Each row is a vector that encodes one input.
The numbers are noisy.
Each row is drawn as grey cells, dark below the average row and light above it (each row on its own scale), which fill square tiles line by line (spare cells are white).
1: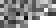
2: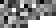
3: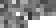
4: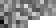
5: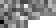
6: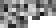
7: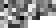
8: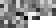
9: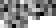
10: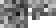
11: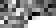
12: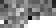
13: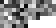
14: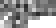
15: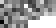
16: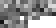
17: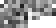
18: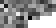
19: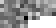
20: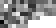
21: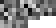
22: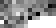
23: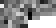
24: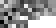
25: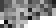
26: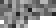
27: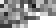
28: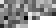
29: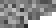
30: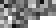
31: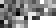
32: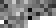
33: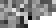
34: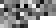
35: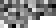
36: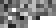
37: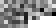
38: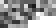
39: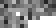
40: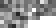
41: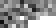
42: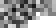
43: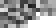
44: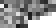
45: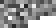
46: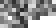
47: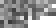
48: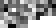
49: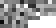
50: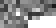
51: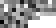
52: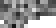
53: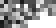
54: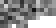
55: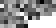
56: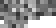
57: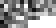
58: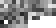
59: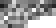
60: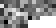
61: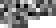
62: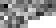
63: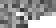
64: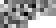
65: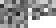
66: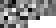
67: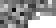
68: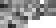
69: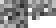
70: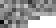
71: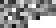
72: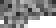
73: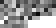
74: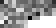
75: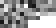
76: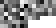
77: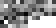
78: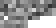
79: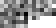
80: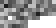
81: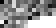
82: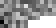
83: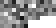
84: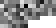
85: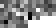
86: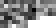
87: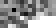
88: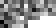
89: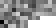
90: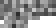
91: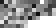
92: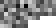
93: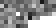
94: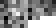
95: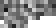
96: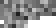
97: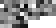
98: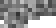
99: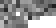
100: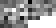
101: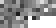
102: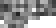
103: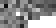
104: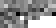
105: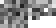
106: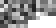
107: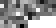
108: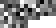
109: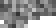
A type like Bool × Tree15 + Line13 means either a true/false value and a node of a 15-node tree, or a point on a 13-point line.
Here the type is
Bool × (Line8 + Line11).
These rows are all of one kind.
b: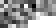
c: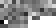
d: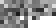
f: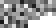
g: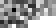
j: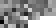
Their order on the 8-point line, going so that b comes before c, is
b, g, d, j, c, f.
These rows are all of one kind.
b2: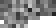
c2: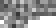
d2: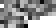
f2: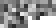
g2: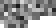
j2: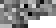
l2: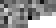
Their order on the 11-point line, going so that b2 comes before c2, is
l2, j2, d2, f2, g2, b2, c2.
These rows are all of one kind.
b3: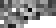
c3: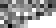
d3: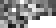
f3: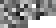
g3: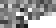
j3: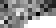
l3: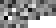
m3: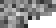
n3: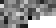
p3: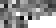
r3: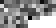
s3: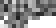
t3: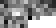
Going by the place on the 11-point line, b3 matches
c3, j3 and s3.
